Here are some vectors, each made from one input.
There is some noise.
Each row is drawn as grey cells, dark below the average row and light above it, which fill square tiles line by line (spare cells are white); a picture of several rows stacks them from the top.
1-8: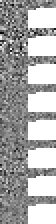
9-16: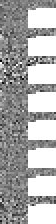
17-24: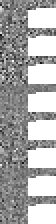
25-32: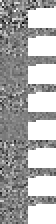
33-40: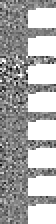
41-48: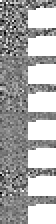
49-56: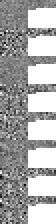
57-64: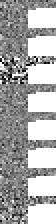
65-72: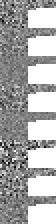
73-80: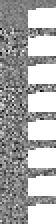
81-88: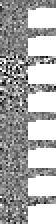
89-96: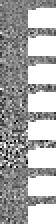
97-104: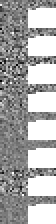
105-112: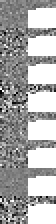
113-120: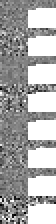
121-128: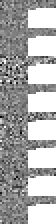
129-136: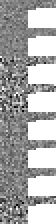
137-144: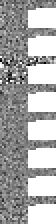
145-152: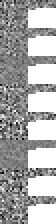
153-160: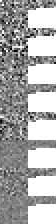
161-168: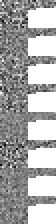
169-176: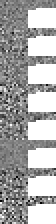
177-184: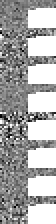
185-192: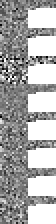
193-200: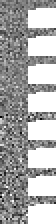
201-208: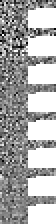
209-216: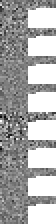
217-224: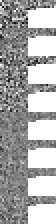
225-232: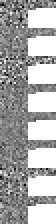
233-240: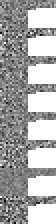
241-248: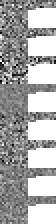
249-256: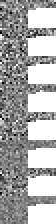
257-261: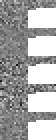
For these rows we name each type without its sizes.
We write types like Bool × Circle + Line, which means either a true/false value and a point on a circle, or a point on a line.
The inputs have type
Label × Tree.
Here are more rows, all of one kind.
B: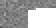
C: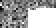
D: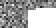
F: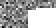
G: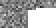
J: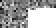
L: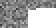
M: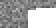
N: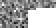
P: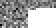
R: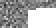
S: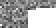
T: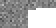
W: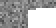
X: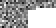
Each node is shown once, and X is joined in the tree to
R.
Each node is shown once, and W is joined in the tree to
M.
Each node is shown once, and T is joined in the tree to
G and L.
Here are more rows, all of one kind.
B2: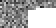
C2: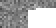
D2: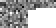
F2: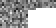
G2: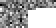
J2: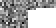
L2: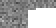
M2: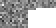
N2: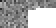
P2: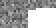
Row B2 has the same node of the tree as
F2 and N2.
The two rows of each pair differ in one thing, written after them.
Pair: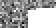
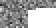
the label
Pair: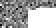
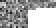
the node of the tree
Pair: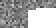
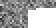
the label
